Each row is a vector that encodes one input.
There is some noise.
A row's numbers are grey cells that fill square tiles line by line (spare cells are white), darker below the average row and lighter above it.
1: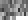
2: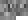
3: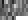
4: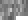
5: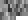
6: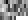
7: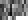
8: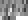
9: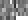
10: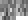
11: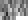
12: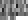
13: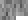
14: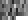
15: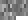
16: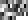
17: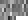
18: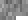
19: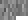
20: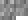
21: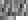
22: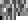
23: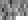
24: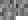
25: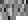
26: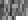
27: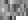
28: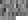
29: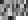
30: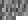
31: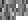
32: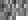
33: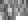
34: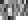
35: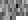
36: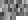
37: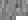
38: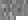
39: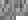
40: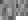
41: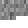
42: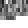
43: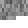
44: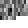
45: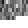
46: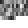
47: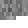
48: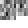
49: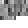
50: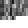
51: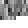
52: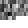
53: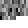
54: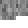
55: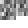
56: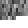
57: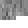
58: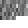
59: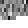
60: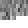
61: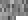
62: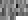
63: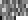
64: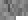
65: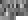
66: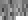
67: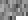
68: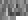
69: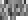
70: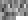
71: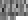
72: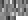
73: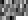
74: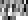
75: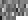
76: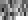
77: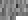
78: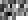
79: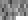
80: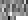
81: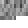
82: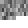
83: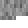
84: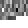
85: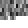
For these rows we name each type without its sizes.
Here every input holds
either a label, or three true/false values.
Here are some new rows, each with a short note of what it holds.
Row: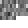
a label
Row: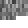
a label
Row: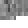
three true/false values
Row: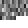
a label
